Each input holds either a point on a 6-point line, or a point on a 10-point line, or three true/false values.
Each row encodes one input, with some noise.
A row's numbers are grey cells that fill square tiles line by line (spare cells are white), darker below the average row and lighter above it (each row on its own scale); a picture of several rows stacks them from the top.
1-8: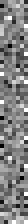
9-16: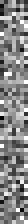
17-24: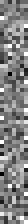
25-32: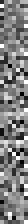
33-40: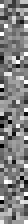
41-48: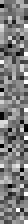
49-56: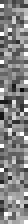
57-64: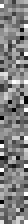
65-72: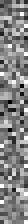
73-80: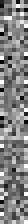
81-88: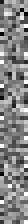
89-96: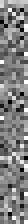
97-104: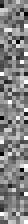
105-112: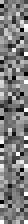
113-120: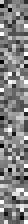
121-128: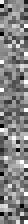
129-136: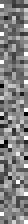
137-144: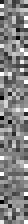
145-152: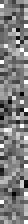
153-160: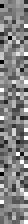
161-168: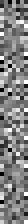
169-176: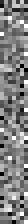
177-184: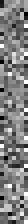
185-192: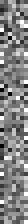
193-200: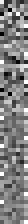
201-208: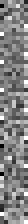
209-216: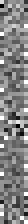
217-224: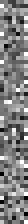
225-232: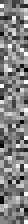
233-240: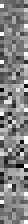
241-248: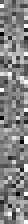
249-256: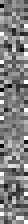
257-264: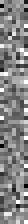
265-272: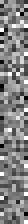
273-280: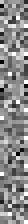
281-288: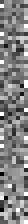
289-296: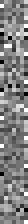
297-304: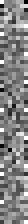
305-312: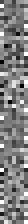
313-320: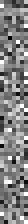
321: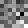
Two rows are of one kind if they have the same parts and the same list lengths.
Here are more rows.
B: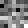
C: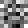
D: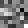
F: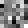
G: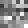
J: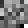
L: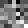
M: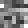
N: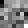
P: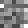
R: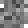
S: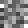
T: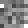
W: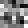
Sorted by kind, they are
B, F, G, L
C, M, P, R, S, T, W
D, J, N

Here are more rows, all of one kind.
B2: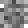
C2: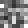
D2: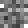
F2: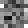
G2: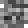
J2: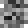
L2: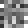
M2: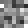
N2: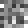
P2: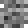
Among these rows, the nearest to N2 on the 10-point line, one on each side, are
C2 and M2.
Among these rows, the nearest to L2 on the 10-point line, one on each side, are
C2 and D2.
